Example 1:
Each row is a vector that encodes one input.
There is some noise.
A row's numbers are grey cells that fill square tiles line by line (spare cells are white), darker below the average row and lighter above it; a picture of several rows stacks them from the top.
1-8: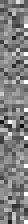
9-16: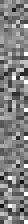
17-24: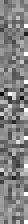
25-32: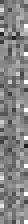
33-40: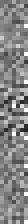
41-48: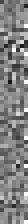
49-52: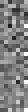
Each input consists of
either a point on each of two 5-point lines, or a point on a 7-point line.
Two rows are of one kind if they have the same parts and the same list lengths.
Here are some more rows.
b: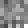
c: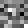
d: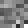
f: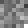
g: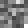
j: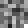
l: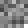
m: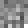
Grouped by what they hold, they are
b, f, l, m
c, d, g, j

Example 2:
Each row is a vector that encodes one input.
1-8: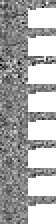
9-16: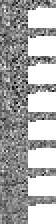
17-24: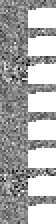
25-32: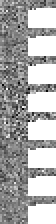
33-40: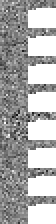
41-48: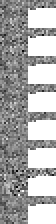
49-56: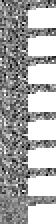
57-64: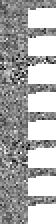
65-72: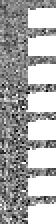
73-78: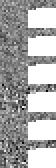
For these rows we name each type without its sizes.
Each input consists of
either a point on a circle, or a point on a line.
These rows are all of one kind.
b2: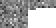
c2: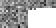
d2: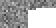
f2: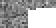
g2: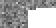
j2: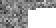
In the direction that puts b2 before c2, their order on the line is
b2, j2, f2, g2, d2, c2.
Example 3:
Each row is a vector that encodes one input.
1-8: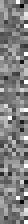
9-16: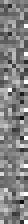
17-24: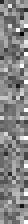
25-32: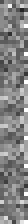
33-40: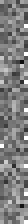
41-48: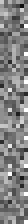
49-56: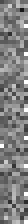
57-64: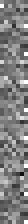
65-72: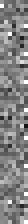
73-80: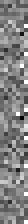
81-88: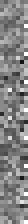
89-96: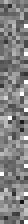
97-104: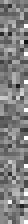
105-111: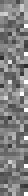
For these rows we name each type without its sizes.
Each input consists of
either a point on a line, or a node of a tree.
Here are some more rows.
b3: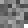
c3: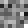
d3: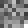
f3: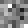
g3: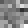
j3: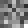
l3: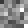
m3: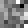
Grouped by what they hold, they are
b3, c3, d3, j3
f3, g3, l3, m3

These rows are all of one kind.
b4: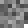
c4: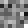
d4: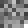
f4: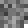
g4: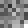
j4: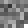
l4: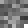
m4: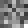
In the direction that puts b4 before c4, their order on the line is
m4, d4, g4, f4, l4, b4, j4, c4.
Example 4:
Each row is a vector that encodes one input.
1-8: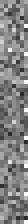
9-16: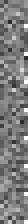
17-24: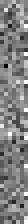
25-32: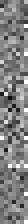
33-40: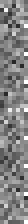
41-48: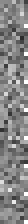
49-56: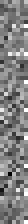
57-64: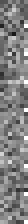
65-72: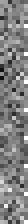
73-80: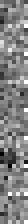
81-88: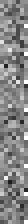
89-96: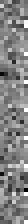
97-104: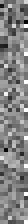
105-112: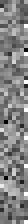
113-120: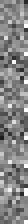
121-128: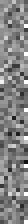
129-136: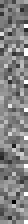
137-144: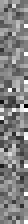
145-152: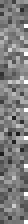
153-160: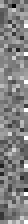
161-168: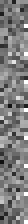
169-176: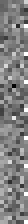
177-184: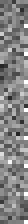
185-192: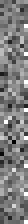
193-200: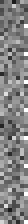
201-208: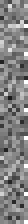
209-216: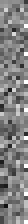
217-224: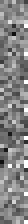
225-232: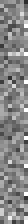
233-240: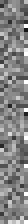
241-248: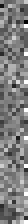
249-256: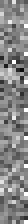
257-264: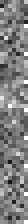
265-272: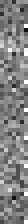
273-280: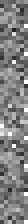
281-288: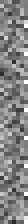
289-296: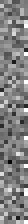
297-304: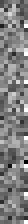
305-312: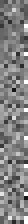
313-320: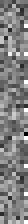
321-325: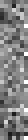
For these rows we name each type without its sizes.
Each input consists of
either a point on a circle, or a point on a line.
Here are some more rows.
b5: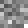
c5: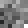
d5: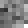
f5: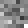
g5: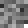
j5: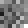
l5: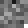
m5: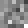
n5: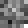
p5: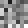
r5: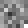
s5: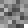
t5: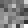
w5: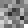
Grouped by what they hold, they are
b5, f5, m5, r5, s5, w5
c5, d5, g5, j5, l5, n5, p5, t5

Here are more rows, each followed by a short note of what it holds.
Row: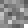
a point on a line
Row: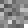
a point on a line
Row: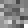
a point on a line
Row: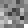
a point on a line
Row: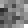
a point on a circle
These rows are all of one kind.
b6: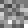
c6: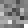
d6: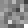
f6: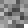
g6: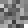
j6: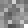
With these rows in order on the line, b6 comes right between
d6 and f6.
